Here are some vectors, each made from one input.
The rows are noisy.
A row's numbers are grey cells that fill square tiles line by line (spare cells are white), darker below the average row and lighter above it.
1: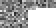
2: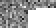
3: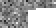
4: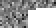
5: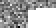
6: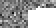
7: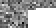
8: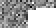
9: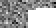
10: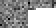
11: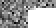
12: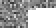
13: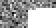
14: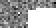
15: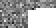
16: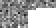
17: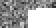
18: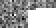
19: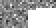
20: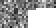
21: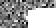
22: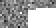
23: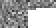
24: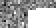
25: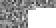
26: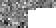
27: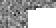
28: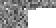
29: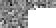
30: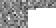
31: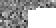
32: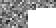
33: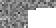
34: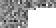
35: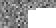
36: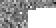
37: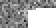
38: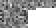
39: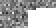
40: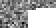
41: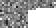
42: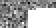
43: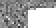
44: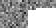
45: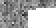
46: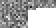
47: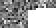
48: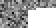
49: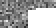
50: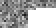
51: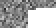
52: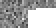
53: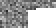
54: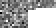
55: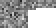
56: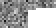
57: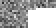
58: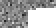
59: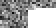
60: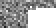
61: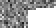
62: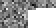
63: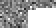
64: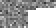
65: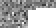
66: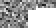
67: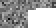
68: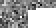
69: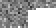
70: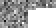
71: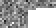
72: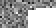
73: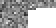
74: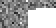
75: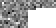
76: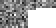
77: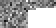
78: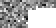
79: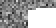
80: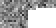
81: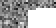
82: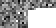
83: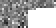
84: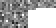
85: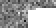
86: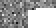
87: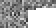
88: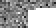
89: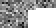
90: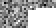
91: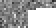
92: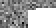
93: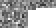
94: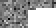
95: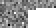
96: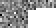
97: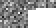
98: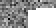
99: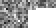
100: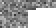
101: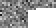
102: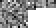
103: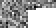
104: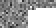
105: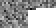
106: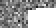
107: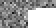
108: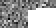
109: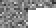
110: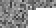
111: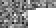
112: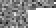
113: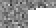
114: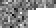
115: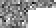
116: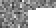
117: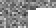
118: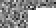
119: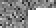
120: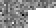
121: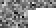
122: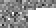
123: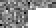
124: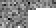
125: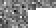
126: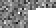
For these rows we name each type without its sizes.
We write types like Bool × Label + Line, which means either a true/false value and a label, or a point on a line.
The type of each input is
(Circle + Unit) × Label × Line.
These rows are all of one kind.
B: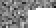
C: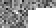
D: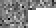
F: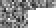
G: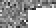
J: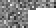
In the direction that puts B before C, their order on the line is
D, B, J, G, F, C.
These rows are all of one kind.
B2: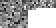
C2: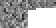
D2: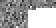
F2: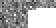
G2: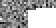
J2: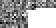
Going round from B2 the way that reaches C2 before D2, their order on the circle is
B2, C2, D2, J2, G2, F2.
